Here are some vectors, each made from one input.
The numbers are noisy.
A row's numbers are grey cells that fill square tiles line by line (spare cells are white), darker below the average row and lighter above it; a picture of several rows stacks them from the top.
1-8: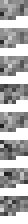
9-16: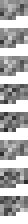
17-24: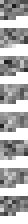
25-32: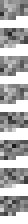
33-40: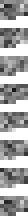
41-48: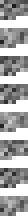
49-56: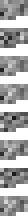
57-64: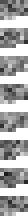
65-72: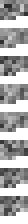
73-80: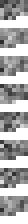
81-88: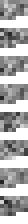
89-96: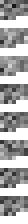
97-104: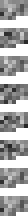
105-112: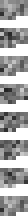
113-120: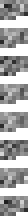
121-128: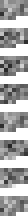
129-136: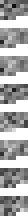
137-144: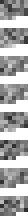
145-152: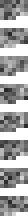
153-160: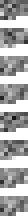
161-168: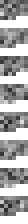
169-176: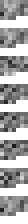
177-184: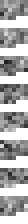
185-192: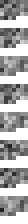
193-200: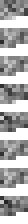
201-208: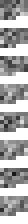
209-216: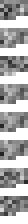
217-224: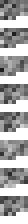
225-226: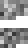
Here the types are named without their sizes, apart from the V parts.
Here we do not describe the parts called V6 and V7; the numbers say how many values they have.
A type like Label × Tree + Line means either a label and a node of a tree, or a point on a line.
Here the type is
Bool × V6 + Line + V7.
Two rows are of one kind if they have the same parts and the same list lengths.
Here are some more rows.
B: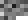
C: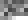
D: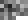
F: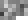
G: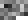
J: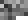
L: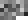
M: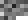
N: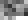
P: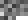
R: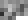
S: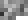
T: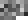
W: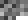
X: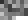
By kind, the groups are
B, M, P, W
C, D, G, J, L, N, T, X
F, R, S

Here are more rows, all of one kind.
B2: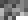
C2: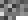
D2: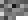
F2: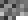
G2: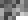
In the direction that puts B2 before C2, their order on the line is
G2, B2, F2, C2, D2.
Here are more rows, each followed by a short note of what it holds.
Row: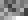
a true/false value and a value of V6
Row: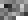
a true/false value and a value of V6
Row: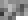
a value of V7
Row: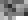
a true/false value and a value of V6
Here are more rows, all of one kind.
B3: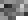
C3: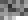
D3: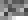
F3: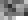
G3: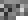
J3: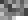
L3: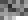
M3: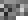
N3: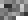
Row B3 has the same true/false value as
G3, M3 and N3.
